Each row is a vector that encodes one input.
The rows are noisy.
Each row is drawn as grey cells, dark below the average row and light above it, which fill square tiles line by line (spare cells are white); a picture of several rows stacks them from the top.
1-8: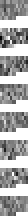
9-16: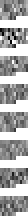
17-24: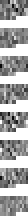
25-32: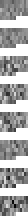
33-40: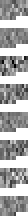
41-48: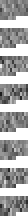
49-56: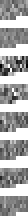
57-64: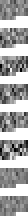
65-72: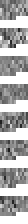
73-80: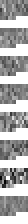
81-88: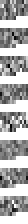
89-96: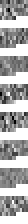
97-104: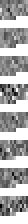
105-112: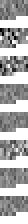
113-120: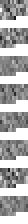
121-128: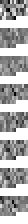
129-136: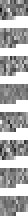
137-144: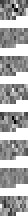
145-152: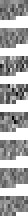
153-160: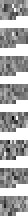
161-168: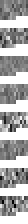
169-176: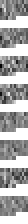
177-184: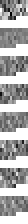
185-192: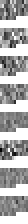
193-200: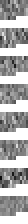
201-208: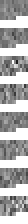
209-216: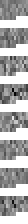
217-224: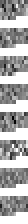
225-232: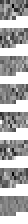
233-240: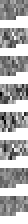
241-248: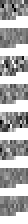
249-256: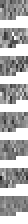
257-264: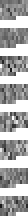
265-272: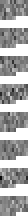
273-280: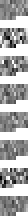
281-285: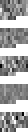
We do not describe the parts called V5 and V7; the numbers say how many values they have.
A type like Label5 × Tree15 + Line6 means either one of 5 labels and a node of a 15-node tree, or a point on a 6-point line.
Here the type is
Line6 × V7 + Line8 × (Line8 + V5).
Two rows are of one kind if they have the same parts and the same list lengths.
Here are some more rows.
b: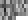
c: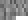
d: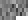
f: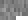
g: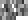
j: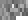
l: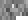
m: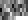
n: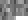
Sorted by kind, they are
b, d, g
c, l
f, j, m, n

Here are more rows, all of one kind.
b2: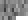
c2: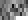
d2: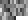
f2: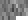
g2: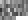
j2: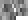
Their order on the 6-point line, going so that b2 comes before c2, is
g2, j2, d2, b2, f2, c2.
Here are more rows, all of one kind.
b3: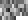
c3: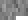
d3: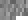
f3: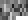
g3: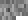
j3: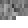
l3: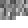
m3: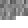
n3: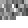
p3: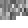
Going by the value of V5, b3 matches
g3, l3 and m3.
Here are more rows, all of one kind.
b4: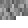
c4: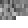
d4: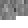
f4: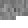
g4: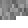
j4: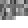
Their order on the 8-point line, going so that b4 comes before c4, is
b4, f4, d4, g4, c4, j4.
